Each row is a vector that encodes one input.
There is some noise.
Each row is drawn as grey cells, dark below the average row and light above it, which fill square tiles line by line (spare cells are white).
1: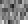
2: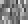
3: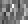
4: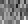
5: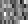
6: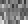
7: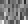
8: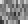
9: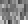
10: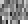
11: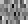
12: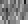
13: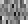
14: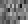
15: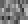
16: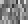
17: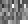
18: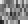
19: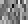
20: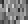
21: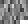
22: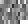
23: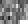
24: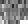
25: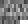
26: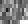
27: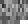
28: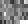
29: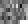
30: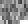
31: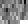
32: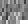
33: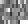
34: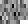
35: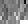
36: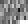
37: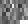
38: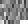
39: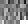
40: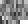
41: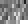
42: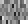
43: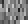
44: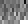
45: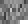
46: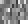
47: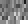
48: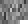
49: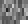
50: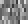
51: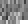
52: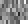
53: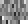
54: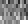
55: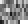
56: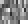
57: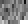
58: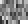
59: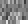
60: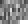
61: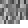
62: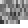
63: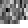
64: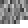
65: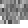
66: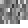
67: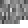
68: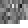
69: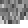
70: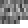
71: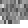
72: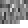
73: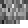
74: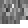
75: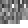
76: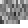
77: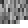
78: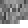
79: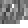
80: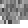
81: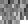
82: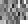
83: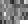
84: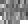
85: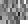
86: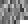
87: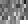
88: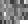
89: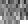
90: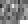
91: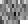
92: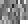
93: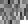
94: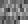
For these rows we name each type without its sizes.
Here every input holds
either a point on a circle, or a fixed value, or two labels, or a point on each of two lines.
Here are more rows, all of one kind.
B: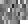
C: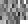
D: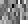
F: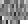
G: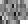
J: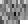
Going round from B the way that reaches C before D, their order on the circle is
B, J, G, F, C, D.
